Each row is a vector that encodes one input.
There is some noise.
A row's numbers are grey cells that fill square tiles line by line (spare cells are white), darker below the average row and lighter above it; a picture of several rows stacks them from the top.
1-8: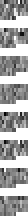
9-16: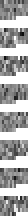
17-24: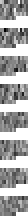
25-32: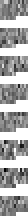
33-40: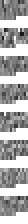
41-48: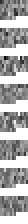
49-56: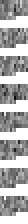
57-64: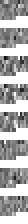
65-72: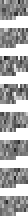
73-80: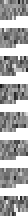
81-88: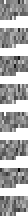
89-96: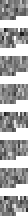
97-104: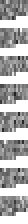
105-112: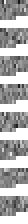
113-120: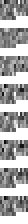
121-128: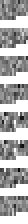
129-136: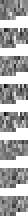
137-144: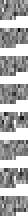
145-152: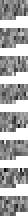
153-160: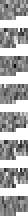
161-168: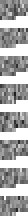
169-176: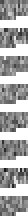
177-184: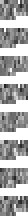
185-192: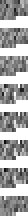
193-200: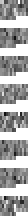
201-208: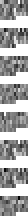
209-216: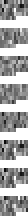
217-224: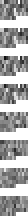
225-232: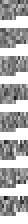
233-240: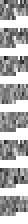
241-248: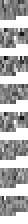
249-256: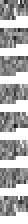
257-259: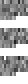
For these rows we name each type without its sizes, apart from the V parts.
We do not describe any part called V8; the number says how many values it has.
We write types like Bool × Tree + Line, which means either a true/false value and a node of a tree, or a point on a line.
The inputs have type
(Bool × V8 + Unit) × Label × Label.
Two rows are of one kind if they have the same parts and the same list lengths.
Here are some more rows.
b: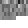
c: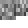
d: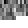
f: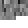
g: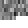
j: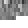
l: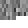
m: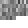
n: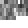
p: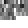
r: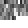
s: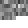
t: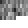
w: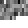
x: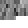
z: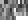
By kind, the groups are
b, c, f, g, j, l, m, s, t, w, x
d, n, p, r, z

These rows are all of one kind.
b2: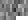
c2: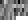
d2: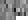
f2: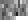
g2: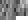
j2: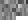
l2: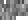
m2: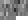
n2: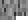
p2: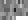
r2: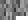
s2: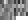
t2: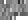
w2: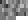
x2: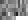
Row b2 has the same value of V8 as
d2, g2, m2 and r2.
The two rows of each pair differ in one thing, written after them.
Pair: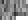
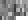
the value of V8
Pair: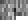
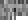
the true/false value
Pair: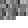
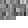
one of the two labels
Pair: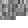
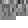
the value of V8
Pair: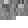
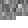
one of the two labels
